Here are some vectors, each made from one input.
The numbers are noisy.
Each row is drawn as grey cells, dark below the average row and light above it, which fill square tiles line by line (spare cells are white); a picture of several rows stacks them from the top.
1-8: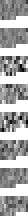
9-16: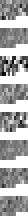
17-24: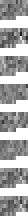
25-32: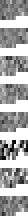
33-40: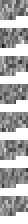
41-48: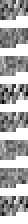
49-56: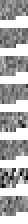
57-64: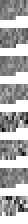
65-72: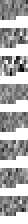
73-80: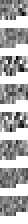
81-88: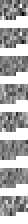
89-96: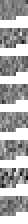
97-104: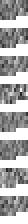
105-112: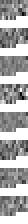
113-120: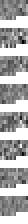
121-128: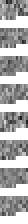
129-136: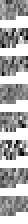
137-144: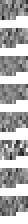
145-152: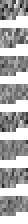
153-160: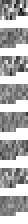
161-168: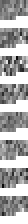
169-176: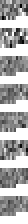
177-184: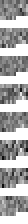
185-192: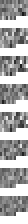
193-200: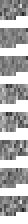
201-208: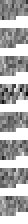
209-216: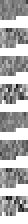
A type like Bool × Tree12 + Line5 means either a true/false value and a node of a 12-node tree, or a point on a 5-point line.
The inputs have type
Line7.
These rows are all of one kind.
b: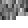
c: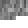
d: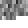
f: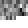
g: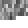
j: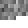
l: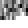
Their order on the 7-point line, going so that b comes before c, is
j, b, f, c, g, d, l.
